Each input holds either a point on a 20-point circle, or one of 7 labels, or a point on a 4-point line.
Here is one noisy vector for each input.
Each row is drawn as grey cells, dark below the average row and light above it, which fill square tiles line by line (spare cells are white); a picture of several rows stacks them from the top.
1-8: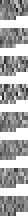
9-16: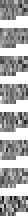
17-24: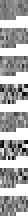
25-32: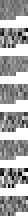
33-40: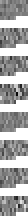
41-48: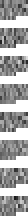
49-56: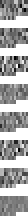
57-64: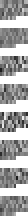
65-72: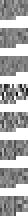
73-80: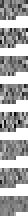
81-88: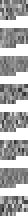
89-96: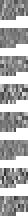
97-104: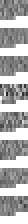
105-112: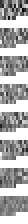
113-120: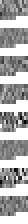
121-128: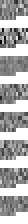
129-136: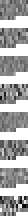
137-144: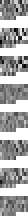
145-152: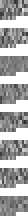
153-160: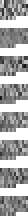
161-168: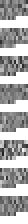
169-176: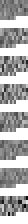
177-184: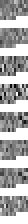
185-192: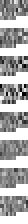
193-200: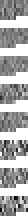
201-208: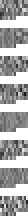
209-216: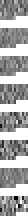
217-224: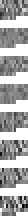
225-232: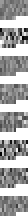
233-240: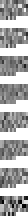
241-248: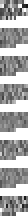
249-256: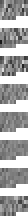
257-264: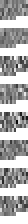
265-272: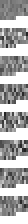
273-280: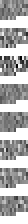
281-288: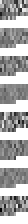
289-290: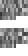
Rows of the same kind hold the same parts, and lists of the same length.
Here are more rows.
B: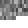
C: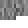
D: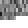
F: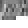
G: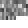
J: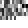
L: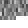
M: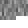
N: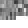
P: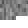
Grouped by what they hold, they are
B, D, L, M, P
C, J
F, G, N

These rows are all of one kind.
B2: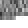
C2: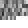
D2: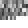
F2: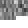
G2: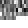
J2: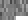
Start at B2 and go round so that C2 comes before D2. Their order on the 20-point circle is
B2, J2, G2, C2, D2, F2.
